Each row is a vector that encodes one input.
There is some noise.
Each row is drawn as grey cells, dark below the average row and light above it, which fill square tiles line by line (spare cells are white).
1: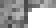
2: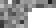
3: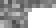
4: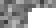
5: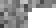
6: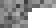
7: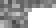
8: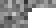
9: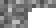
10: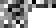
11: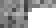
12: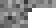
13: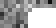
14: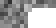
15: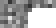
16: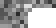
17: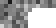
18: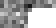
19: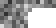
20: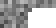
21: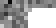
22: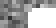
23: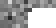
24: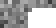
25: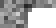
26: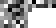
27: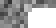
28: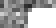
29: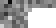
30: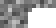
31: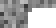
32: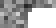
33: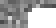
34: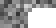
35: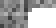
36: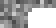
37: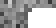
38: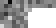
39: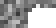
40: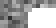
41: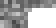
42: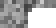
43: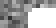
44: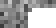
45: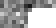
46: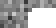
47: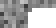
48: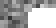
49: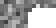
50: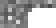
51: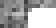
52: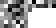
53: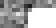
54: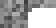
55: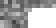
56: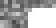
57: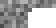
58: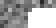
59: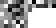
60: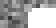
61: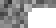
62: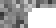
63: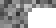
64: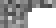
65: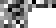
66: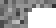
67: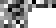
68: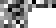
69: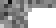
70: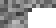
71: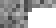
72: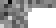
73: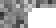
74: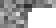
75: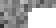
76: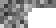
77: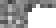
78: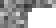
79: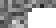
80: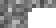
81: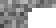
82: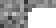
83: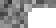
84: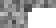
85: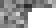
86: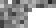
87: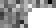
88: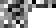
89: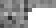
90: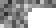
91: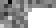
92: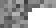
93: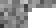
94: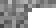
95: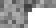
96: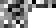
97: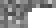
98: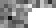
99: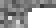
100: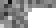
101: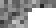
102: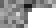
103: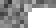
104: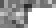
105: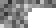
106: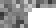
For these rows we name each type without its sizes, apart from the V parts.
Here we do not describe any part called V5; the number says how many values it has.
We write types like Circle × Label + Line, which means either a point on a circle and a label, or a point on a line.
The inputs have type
List(Line × V5).
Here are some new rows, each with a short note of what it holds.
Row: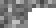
a list of two items
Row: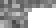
a list of one item
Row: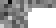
a list of one item
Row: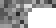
a list of one item
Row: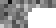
a list of one item
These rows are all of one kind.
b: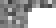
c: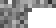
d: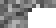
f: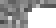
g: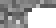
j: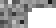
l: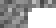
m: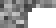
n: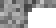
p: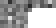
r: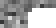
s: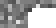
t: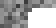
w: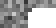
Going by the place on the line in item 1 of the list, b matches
l, p and t.
